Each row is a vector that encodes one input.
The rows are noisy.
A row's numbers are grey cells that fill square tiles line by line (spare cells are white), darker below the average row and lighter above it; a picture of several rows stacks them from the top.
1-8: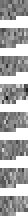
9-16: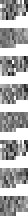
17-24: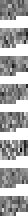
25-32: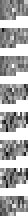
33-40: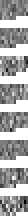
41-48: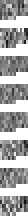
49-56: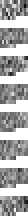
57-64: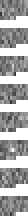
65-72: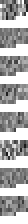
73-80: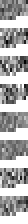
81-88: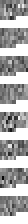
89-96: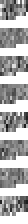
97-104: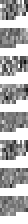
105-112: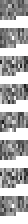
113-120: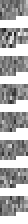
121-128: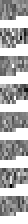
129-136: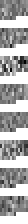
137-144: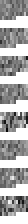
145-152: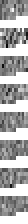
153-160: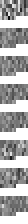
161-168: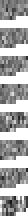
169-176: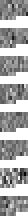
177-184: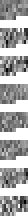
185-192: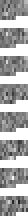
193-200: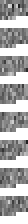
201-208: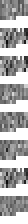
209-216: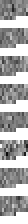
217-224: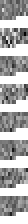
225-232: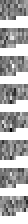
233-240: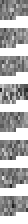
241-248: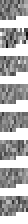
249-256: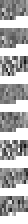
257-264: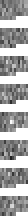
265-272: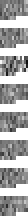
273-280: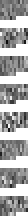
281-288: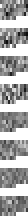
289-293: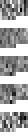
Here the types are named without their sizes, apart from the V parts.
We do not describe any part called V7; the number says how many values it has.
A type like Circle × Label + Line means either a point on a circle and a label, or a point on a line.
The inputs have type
Line + List(Label × V7).
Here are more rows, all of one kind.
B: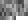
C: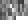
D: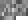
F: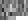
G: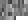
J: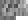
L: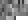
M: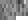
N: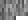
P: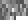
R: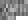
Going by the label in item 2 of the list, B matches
D, G, P and R.
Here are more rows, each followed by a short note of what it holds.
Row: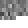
a list of one item
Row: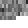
the empty list
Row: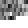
the empty list
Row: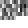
a point on a line
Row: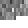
a list of two items
